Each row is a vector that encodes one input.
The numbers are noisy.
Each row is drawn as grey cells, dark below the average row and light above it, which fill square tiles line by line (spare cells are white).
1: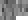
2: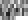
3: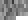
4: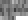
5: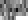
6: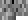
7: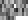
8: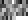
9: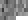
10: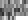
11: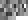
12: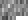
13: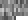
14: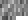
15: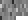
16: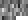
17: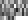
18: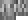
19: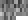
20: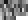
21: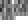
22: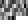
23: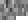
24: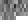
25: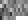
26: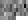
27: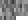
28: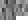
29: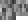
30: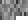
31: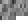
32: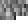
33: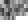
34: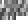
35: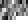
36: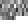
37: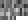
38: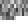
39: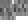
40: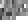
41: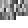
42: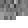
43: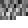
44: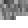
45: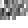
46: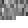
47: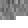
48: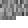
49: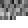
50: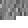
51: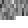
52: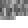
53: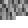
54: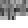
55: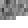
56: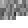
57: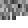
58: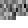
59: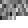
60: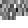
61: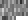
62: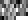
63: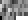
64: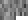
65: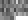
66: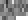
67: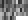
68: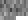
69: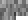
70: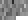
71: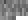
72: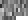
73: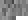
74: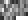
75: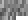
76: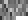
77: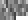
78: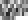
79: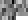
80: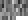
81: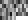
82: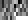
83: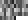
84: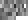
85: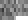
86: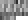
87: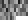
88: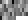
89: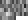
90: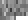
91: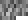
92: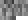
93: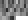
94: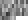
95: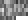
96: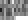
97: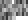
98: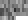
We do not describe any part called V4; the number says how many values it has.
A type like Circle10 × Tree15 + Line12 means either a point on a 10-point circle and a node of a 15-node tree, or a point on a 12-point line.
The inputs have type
Bool × V4 + List2(Line5).
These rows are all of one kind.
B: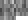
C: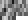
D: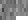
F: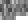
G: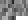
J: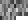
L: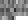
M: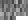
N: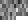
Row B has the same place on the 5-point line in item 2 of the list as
D, L and M.
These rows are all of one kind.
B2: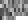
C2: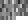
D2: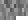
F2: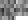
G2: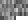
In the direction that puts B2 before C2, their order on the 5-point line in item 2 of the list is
G2, F2, B2, C2, D2.
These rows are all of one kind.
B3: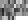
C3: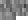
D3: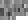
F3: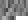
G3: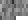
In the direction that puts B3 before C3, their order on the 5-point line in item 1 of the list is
B3, G3, F3, D3, C3.
